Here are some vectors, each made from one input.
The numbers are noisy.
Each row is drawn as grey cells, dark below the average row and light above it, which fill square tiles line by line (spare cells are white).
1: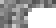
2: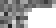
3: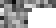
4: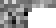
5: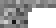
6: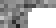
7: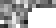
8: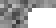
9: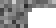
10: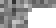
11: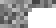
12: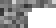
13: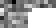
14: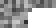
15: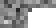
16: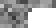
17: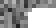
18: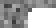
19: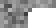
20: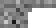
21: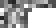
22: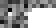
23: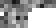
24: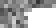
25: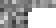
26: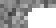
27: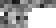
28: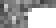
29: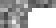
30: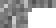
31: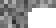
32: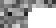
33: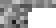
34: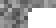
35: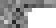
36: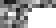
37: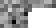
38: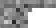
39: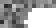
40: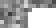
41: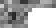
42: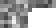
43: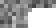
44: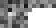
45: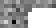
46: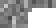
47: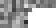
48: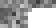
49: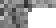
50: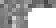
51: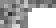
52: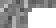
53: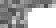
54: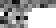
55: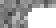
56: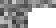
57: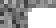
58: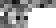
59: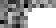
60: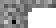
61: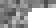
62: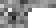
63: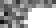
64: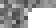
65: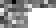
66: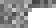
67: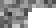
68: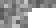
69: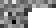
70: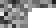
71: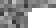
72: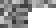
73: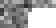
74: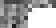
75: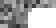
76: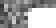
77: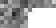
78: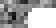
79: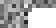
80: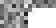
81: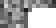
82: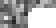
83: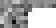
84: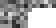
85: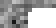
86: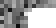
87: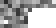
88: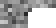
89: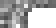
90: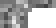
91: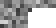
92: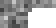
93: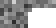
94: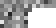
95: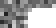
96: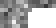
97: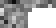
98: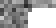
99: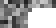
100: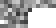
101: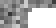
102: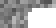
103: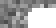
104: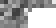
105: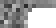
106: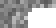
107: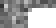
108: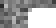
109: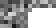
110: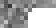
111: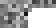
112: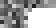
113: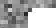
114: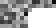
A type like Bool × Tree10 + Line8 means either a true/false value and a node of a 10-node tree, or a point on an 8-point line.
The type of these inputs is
Bool × (Label9 + Line10).
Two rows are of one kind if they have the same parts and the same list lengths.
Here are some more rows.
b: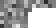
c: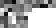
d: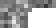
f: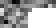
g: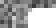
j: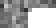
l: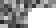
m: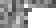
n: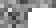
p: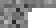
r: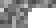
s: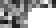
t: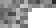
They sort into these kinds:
b, c, d, f, g, j, m, r, t
l, n, p, s

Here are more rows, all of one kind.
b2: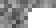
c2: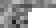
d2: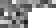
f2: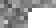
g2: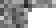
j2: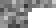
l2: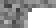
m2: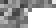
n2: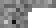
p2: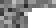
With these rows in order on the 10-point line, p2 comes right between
d2 and g2.
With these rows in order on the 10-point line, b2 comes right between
f2 and m2.
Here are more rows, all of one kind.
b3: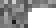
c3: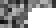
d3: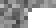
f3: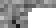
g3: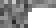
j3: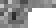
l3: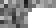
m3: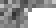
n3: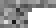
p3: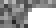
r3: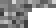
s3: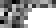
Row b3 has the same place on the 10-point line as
c3, g3, p3 and r3.
